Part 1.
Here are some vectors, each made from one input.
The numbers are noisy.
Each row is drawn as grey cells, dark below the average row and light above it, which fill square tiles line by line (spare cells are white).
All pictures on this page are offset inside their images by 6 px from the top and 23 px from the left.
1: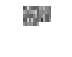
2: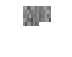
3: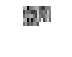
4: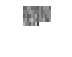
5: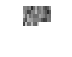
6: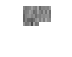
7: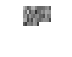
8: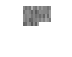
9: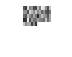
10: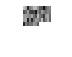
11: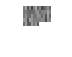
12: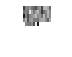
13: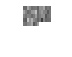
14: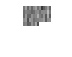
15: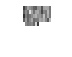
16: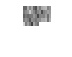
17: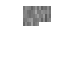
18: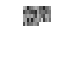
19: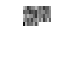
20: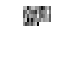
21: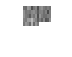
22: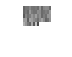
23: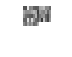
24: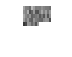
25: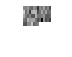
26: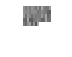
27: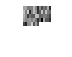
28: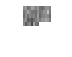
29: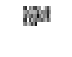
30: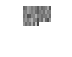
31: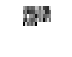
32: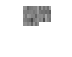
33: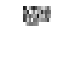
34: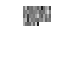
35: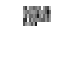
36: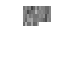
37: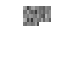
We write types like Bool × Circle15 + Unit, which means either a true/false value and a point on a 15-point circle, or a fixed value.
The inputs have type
Bool × Bool × Bool × Line3 × Line3.
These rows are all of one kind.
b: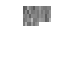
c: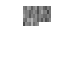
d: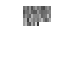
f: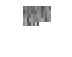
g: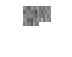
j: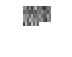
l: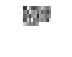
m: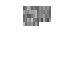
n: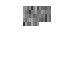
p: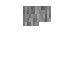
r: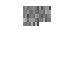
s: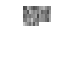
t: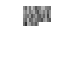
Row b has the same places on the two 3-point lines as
f, g and p.
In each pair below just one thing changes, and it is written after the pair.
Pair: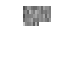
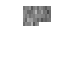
the place on one of the two 3-point lines
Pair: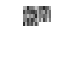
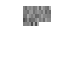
the place on one of the two 3-point lines
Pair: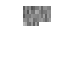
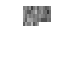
the place on one of the two 3-point lines
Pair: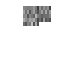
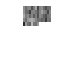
the place on one of the two 3-point lines
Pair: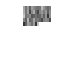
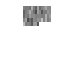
the place on one of the two 3-point lines
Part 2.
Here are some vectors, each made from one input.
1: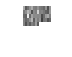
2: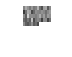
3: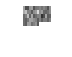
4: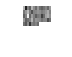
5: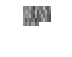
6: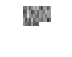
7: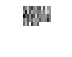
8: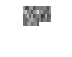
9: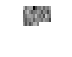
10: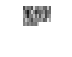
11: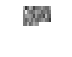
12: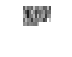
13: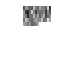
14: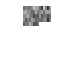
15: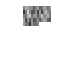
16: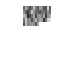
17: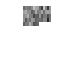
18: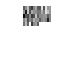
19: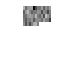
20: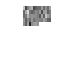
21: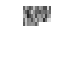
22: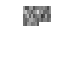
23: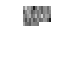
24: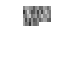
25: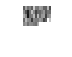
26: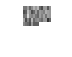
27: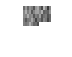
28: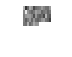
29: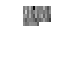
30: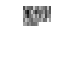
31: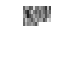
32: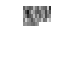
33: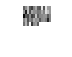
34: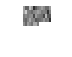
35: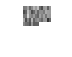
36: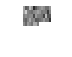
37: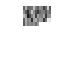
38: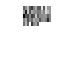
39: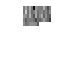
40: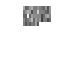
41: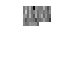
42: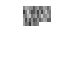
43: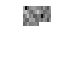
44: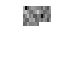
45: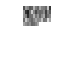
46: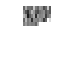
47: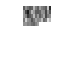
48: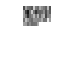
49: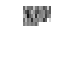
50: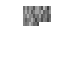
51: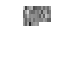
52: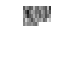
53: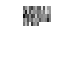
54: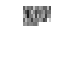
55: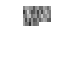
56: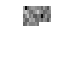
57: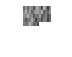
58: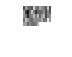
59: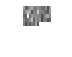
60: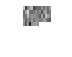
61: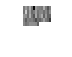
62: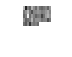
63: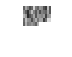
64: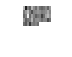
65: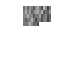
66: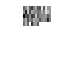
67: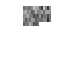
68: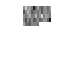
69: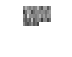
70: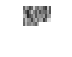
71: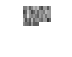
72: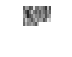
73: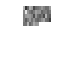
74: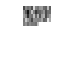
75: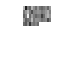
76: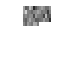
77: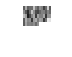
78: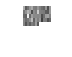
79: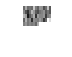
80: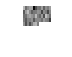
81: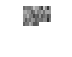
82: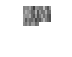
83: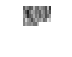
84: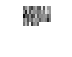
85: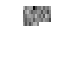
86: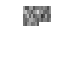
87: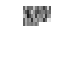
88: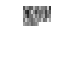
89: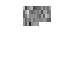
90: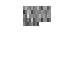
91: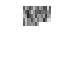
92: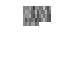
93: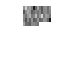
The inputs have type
Bool × Bool × Bool × Bool + Circle11 + Unit.
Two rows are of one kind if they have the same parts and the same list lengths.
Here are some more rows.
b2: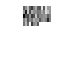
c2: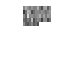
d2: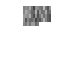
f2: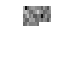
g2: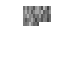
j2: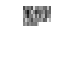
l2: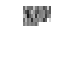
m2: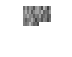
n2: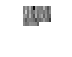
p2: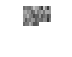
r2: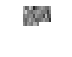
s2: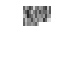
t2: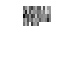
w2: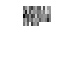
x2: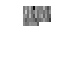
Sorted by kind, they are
b2, t2, w2
c2, d2, f2, g2, m2, n2, p2, r2, x2
j2, l2, s2

